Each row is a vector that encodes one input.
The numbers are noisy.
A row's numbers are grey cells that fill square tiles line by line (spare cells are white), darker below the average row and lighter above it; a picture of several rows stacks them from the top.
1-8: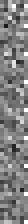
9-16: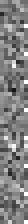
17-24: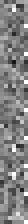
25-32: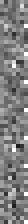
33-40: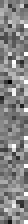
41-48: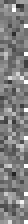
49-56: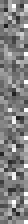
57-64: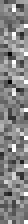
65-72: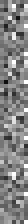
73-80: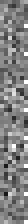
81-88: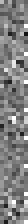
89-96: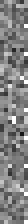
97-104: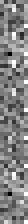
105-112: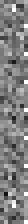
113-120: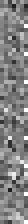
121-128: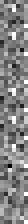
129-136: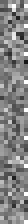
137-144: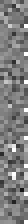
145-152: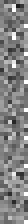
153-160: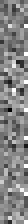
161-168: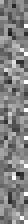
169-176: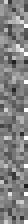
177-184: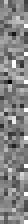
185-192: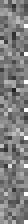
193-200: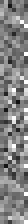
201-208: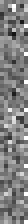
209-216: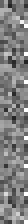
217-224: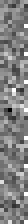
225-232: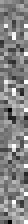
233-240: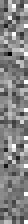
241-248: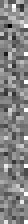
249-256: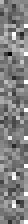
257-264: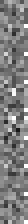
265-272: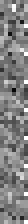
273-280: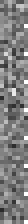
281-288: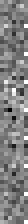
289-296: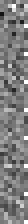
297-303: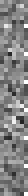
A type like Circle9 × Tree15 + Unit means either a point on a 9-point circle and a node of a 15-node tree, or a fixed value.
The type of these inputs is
(Bool × Bool × Bool × (Circle8 + Unit) + Unit) × Line7.
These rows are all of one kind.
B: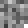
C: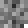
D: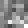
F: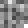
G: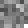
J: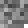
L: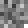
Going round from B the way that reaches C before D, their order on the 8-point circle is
B, C, G, J, D, L, F.
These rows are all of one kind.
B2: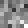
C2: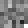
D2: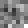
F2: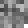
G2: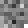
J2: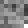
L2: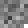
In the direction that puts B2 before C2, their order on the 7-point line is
B2, J2, L2, G2, C2, F2, D2.
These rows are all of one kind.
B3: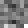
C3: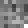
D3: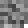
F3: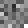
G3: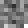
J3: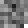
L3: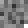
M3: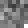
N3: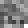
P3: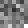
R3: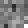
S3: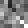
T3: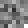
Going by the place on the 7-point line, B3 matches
G3, J3 and L3.
